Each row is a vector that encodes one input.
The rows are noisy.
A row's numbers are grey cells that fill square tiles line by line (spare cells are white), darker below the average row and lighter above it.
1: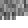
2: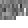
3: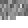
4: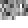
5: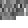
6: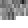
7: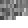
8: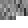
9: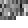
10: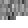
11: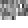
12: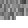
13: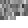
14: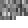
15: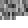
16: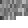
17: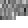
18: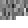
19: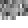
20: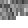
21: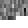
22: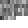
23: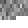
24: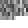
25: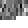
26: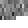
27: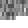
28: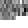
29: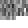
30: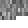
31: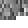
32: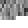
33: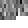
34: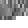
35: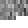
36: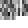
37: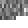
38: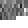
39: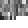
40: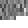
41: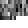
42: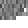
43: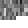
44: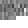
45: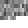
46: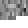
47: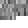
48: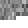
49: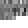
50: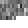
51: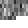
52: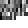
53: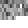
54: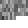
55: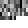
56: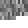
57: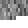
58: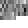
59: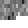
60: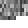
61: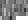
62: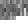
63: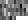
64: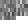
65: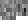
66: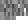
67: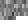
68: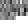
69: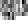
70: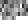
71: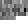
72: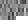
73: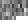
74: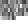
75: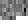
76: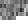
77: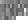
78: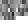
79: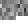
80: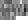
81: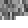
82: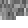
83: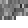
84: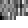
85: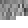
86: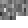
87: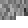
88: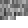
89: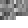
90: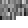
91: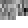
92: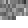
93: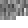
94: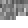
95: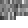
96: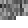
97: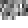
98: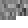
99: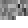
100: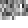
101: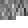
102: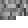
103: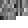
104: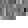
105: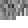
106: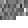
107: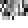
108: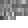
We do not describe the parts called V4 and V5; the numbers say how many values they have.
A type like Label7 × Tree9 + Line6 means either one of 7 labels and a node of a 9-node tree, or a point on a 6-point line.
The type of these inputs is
(Bool × V4 + V5) × Circle6.
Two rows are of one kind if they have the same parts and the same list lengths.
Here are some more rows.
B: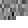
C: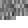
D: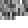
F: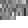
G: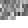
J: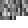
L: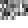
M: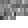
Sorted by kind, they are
B, J
C, D, F, G, L, M

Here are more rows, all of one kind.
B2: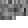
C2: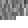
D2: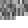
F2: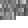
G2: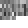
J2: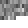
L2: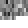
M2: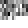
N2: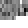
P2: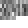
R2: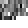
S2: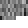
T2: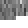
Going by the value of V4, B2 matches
F2, J2, M2 and S2.
